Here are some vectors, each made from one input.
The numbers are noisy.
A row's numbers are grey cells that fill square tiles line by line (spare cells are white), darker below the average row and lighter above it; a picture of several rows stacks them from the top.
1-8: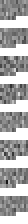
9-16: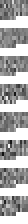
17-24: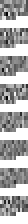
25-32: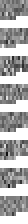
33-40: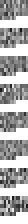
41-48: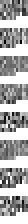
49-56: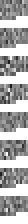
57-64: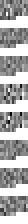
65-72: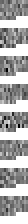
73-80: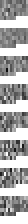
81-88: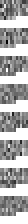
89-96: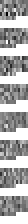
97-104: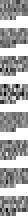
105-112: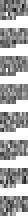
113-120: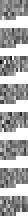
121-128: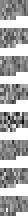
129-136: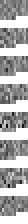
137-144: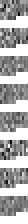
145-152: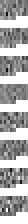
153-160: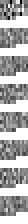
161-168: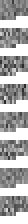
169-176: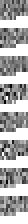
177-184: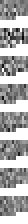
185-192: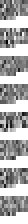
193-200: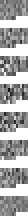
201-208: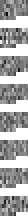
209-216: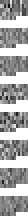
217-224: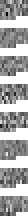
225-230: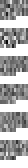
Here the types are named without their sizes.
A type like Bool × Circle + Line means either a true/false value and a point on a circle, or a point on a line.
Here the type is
Label × Label + Line.
